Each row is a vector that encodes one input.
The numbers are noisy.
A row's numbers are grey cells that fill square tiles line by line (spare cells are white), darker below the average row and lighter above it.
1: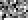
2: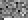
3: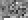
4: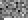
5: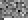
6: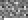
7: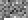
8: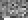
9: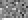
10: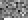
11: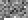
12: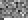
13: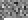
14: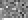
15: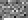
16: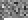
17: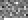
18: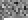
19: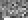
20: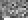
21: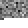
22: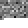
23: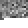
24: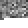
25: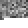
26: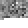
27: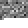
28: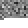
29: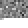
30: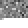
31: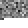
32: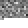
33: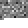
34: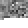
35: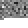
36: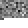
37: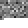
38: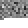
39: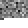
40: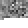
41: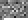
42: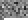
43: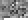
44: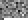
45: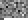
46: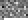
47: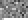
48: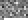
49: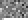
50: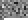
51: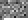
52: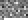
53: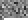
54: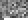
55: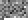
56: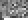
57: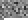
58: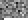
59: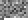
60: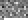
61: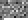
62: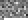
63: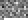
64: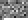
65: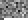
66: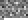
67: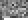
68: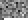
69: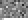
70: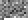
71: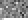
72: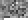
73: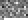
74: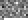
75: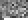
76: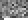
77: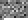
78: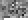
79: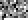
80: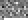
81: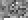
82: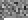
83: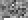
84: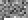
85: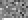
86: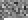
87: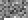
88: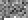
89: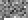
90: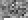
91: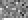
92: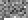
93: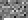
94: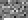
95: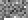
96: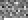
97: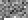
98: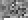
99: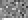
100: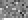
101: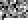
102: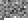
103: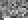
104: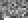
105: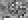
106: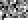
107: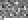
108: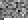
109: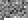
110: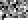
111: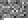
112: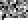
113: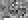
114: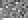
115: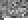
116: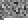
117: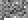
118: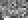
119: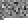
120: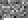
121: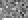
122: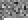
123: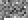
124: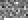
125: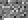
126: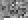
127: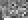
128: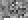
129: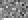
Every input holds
either a fixed value, or three true/false values.
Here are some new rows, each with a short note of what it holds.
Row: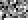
a fixed value
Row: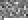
three true/false values
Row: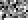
a fixed value
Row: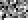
a fixed value
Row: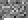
three true/false values
